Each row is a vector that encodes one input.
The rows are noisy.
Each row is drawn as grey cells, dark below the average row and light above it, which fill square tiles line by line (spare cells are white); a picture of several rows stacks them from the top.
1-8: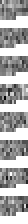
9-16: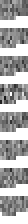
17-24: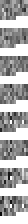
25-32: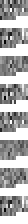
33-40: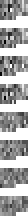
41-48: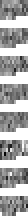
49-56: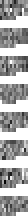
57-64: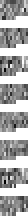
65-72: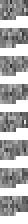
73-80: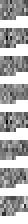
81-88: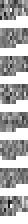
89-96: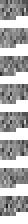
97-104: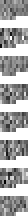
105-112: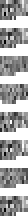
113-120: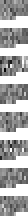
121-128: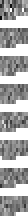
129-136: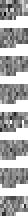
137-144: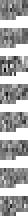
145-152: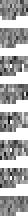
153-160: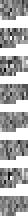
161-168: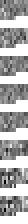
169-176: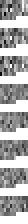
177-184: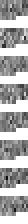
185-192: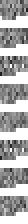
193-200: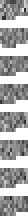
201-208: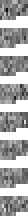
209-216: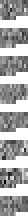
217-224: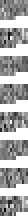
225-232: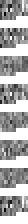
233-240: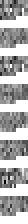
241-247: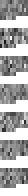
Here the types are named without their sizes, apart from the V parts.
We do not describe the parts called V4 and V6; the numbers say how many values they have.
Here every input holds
either a point on a circle and a value of V6, or a fixed value, or a true/false value and a value of V4.
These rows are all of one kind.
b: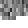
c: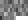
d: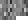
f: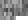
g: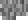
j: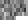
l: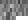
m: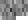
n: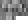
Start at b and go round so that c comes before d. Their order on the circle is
b, g, j, m, f, n, c, d, l.
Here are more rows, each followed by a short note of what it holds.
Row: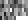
a true/false value and a value of V4
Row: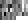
a true/false value and a value of V4
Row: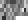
a fixed value
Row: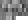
a point on a circle and a value of V6
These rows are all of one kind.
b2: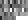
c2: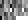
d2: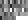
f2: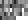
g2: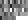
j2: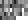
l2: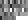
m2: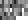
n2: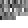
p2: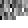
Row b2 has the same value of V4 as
d2, g2, l2 and n2.
